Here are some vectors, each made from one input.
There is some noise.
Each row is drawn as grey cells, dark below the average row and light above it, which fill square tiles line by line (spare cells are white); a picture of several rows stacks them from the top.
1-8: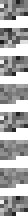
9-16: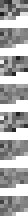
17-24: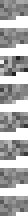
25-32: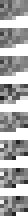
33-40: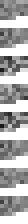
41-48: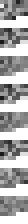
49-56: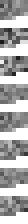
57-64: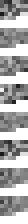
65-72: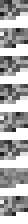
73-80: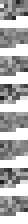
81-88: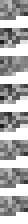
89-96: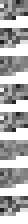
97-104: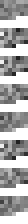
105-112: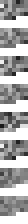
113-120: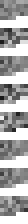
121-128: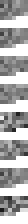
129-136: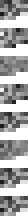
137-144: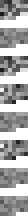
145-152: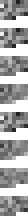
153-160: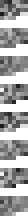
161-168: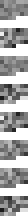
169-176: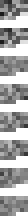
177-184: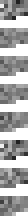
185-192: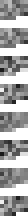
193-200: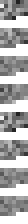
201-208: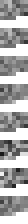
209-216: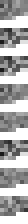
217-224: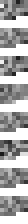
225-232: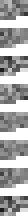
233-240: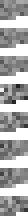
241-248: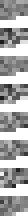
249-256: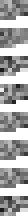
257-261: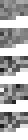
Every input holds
a point on a 5-point line.
